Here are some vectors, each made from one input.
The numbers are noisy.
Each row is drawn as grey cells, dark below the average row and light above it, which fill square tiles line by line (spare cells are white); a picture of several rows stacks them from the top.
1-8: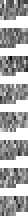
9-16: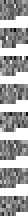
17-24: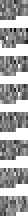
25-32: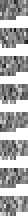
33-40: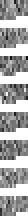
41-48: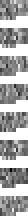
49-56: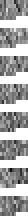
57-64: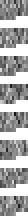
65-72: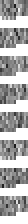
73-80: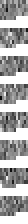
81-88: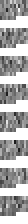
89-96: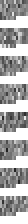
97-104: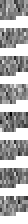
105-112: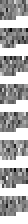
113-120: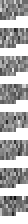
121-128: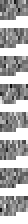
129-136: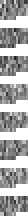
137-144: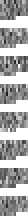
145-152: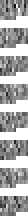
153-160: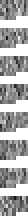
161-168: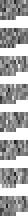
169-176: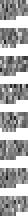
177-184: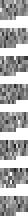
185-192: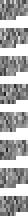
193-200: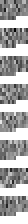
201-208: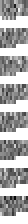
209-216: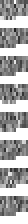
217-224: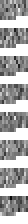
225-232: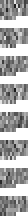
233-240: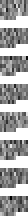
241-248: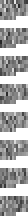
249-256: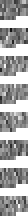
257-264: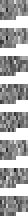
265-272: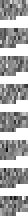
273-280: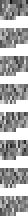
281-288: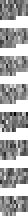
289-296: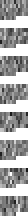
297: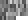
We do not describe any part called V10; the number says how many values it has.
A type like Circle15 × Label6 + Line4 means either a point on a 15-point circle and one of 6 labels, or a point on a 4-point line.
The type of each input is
(Bool × Bool × Bool × Bool + Circle8) × (Circle6 × Line7 + V10).
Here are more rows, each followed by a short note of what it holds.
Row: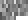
four true/false values and a value of V10
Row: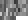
a point on a 6-point circle, a point on a 7-point line and four true/false values
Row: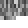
a point on an 8-point circle and a value of V10
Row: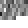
a point on an 8-point circle and a value of V10
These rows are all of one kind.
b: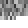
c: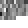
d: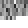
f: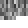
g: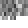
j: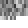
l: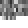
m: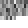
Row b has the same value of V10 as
g and j.
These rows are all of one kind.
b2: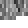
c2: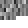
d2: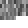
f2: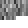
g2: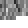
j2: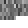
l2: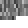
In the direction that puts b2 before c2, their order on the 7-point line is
g2, b2, c2, f2, d2, l2, j2.
